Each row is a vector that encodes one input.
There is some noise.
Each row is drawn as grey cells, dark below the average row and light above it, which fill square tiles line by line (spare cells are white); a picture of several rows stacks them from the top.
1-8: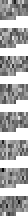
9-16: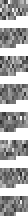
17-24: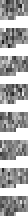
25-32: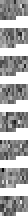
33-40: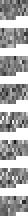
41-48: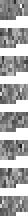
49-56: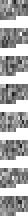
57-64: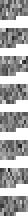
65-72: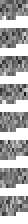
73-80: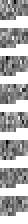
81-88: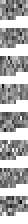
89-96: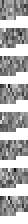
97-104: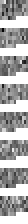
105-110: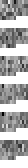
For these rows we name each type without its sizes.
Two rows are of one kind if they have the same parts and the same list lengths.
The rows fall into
3 kinds.
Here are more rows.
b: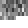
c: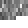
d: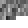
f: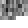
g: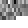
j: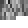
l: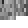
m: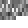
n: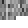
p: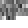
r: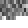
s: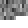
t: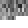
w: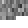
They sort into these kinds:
b, d, f, p, r, t, w
c, g, j, l, m, n
s

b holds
a point on each of two lines and a node of a tree.
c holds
four true/false values.
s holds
a point on each of two lines.
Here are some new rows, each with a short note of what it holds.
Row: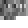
a point on each of two lines
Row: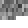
a point on each of two lines and a node of a tree
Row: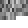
four true/false values
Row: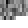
a point on each of two lines
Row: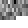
four true/false values
